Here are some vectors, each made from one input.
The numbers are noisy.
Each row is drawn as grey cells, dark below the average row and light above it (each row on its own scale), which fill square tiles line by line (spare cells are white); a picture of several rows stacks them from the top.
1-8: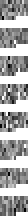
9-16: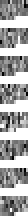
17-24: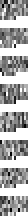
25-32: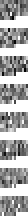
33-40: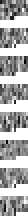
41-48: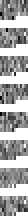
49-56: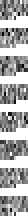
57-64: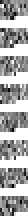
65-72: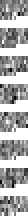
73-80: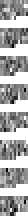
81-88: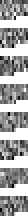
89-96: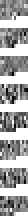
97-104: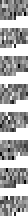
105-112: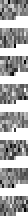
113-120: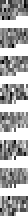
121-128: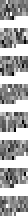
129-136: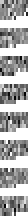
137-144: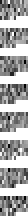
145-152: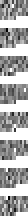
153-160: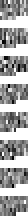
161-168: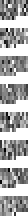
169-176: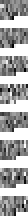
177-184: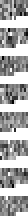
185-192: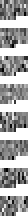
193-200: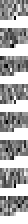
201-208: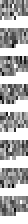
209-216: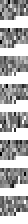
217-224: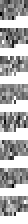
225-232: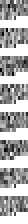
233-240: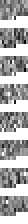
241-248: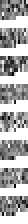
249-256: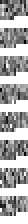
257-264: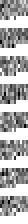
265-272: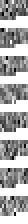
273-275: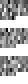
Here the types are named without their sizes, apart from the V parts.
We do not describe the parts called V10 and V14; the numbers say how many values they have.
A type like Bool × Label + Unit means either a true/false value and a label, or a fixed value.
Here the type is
Bool × (Line + V10) × V14.
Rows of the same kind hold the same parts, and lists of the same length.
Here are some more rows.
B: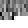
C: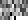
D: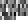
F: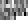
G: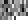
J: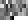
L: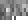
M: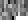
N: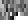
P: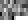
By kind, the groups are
B, J, M, N, P
C, D, F, G, L

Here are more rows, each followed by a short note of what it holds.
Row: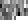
a point on a line, a true/false value and a value of V14
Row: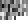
a point on a line, a true/false value and a value of V14
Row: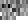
a point on a line, a true/false value and a value of V14
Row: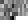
a true/false value, a value of V10 and a value of V14
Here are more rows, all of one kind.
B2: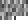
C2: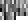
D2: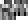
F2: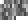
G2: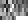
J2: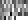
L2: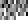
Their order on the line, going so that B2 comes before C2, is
G2, L2, B2, J2, F2, D2, C2.
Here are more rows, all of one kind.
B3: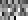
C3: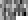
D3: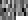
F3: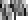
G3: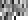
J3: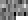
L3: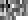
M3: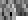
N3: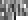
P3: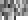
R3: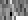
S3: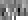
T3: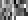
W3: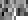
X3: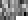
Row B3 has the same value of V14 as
D3, J3, T3 and X3.
